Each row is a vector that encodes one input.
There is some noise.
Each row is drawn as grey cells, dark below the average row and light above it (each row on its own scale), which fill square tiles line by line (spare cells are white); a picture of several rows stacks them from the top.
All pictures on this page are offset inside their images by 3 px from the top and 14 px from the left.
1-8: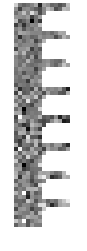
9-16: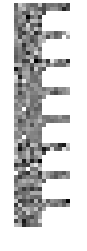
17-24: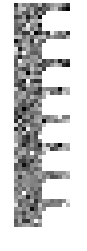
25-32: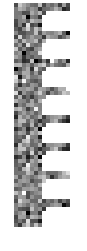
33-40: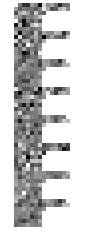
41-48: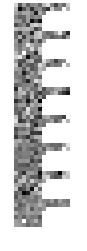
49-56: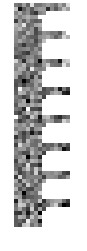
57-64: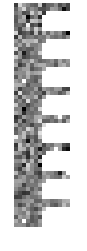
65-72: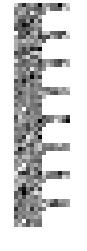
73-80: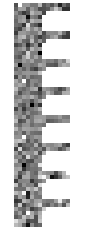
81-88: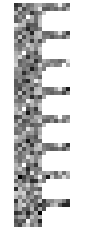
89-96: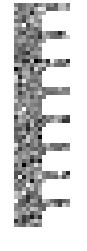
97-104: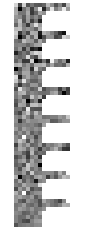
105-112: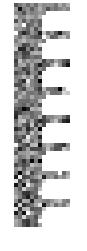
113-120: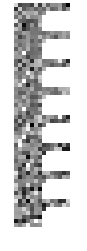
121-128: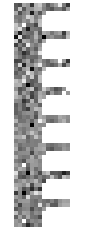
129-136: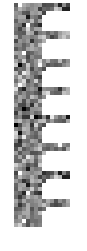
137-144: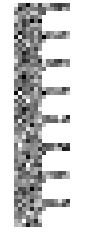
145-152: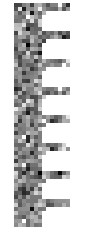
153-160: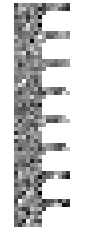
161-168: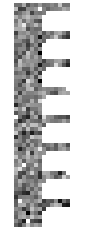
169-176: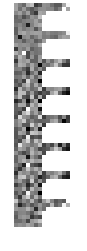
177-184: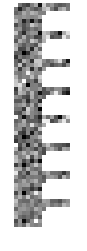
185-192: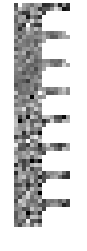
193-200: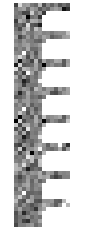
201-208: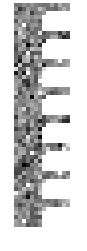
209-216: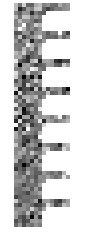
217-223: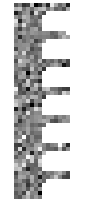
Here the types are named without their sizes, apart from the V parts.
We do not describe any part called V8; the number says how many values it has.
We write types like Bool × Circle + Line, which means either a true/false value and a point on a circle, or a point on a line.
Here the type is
Bool × V8 + List(Line).
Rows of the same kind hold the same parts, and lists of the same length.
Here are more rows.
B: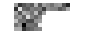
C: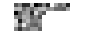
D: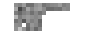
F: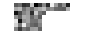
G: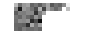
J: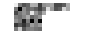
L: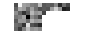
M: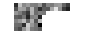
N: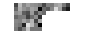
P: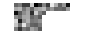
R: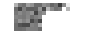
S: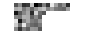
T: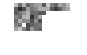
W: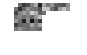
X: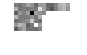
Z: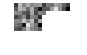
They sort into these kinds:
B
C, F, P, S
D, G, J, R, T, W
L, M, N, Z
X

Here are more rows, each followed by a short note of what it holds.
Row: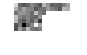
a list of two items
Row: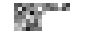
a list of one item
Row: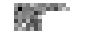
a list of three items
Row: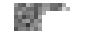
a list of two items
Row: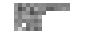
a list of three items
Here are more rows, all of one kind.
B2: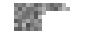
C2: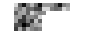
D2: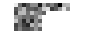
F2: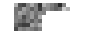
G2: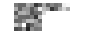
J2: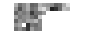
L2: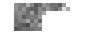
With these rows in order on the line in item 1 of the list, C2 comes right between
D2 and F2.
